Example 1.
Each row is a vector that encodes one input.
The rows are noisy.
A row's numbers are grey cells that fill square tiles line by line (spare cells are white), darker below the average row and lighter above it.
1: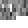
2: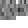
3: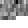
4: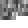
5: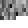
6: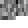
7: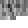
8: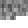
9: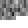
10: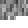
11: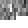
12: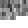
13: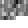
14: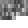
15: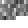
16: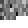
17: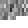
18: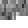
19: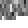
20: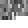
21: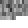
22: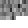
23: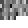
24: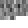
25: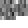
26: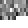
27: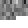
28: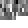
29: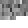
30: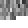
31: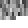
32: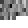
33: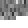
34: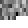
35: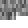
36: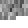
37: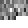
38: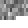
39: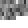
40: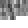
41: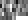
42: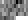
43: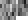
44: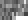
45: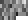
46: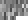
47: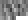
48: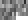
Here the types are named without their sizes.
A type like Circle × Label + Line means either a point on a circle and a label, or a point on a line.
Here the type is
Bool × (Circle + Unit).
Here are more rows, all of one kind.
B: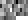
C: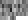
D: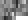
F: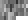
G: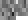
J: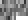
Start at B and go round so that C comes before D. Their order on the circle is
B, F, C, G, J, D.
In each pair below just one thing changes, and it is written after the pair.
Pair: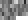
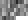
the place on the circle
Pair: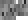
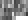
the place on the circle
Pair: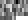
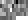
the place on the circle
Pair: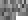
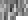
the place on the circle
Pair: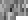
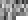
the true/false value
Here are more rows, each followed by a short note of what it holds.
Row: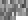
a point on a circle and a true/false value
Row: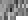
a point on a circle and a true/false value
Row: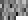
a true/false value
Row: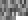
a point on a circle and a true/false value
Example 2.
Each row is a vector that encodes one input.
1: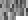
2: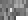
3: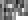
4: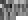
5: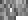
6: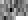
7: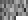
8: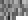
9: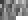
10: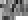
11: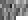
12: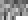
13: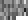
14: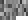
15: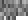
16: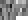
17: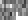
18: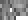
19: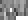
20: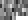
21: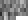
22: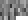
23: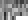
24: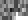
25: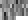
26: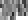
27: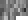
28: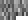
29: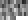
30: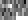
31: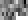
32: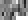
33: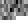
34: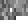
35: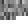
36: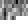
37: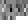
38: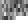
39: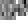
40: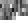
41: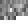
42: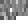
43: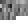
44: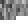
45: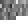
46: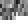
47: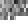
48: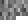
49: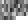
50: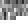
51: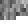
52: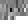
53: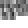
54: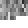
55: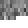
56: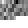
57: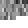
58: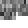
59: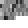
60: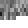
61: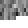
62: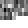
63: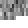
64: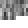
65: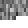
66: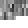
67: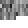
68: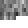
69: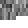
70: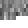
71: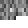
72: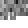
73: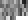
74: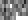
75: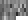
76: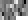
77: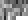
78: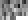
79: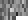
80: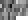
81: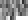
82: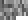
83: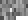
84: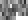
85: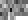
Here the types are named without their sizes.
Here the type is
(Circle + Unit) × Label.
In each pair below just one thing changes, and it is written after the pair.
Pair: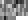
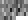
the label
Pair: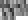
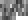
the place on the circle
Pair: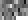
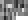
the place on the circle
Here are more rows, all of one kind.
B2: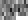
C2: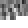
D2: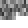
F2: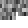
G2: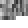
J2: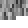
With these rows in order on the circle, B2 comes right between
C2 and D2.
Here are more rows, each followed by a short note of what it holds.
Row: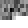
a point on a circle and a label
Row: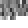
a point on a circle and a label
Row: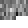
a label
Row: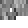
a label
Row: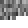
a label
